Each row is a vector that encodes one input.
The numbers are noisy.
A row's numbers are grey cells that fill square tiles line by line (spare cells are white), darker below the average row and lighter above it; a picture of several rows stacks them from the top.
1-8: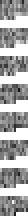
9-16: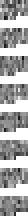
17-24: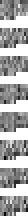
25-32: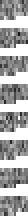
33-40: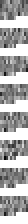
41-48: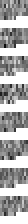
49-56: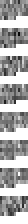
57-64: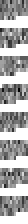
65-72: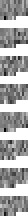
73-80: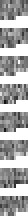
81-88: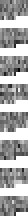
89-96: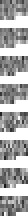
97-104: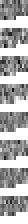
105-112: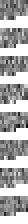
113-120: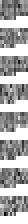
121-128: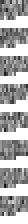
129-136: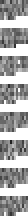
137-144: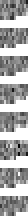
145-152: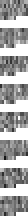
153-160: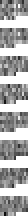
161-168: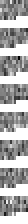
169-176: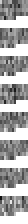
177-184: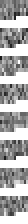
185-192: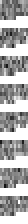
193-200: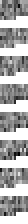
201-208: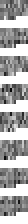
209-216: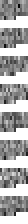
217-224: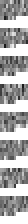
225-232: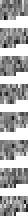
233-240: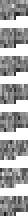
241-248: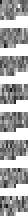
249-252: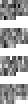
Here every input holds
a true/false value, together with either a point on an 11-point circle, or a point on an 8-point line.
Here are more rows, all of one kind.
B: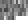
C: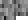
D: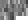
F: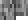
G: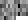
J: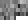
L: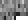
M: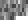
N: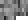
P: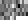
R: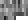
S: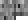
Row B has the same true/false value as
D and M.
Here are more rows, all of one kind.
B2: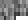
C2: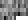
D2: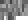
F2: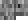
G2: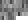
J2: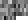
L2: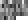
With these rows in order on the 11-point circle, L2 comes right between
F2 and G2.
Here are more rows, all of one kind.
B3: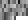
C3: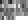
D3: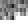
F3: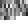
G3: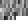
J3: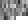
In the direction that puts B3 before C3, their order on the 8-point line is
G3, F3, D3, B3, J3, C3.
